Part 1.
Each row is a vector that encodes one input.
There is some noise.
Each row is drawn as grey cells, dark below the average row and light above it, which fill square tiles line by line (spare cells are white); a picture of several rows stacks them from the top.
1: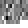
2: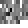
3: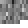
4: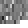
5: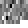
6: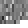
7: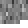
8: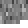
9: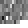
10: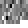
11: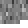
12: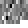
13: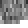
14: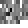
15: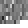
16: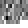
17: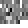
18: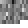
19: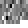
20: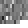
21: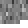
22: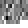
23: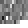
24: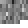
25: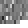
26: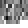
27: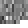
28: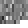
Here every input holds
a point on a 4-point line.
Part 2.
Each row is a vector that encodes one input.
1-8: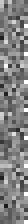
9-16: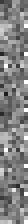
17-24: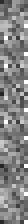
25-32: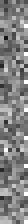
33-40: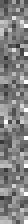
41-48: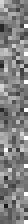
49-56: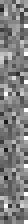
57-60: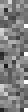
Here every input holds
a point on an 8-point line.
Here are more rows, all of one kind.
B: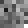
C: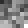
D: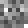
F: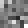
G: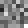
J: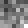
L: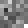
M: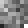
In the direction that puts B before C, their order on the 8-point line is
G, D, M, F, L, B, J, C.
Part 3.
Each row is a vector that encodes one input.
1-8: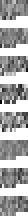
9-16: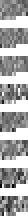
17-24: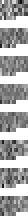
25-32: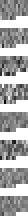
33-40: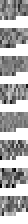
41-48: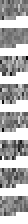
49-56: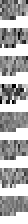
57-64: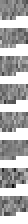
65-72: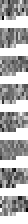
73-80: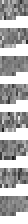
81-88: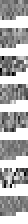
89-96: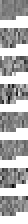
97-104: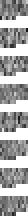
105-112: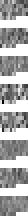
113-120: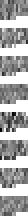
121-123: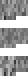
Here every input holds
a point on an 11-point line.
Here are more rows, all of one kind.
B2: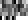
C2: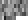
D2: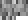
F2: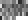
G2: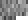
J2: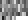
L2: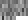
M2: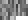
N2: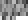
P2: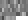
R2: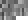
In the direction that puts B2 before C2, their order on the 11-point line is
R2, L2, B2, F2, N2, P2, J2, D2, G2, C2, M2.
